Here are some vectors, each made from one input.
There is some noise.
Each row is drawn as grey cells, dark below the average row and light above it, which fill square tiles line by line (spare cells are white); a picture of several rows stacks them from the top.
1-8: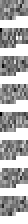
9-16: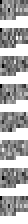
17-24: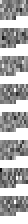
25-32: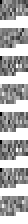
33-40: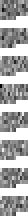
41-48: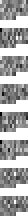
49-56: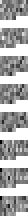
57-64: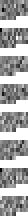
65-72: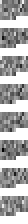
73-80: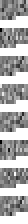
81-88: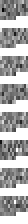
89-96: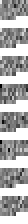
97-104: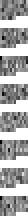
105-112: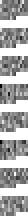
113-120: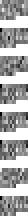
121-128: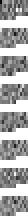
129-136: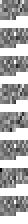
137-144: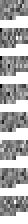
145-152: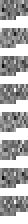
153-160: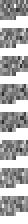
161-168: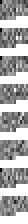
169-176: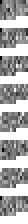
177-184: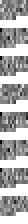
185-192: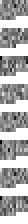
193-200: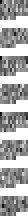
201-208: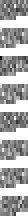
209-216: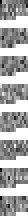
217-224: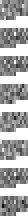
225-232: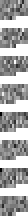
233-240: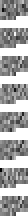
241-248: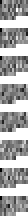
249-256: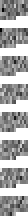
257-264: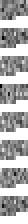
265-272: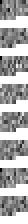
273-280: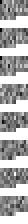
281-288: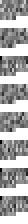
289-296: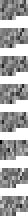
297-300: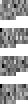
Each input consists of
either a point on a 6-point circle, or three true/false values.
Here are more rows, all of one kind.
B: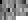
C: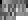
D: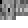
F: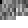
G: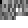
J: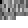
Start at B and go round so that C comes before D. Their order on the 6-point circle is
B, F, C, G, J, D.
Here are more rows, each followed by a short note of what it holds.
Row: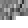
three true/false values
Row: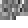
three true/false values
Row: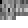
a point on a 6-point circle
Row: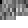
a point on a 6-point circle
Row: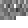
three true/false values
